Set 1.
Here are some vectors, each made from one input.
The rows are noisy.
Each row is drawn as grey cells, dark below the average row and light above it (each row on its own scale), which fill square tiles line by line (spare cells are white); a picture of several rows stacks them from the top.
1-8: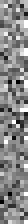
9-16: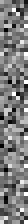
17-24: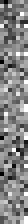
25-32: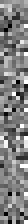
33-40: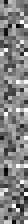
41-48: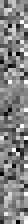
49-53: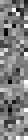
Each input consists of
a list of up to two points on a 4-point line.
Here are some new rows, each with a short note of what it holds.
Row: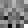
a list of two items
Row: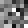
the empty list
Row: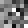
the empty list
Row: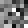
the empty list
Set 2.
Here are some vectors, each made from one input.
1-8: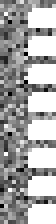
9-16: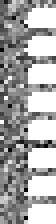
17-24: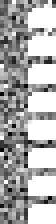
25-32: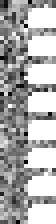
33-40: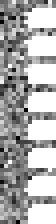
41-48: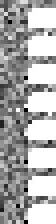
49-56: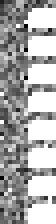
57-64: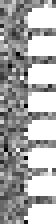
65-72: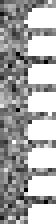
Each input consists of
a list of up to two points on a 5-point line.
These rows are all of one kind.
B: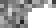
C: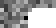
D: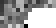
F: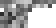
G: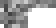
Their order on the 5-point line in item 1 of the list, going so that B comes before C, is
B, D, C, F, G.
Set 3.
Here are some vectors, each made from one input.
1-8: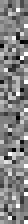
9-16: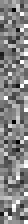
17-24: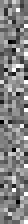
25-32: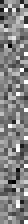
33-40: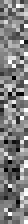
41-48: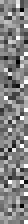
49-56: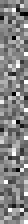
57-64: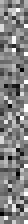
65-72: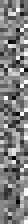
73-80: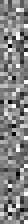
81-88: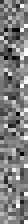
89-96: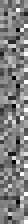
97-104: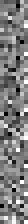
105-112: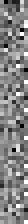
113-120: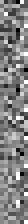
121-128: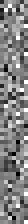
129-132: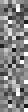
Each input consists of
a point on a 9-point line, together with either a point on an 8-point circle, or a fixed value.
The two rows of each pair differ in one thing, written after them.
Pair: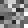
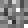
the place on the 8-point circle
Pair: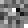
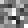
the place on the 8-point circle
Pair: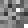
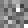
the place on the 9-point line
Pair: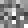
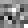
the place on the 9-point line
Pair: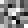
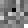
the place on the 8-point circle
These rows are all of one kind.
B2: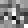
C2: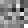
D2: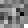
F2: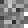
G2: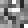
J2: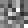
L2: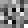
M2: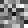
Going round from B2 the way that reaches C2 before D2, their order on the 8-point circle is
B2, G2, J2, L2, C2, M2, F2, D2.
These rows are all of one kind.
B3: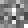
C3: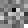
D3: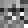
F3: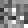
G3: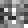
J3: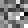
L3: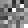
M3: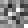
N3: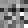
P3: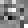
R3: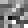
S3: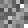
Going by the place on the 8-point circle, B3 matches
F3, G3, P3 and R3.
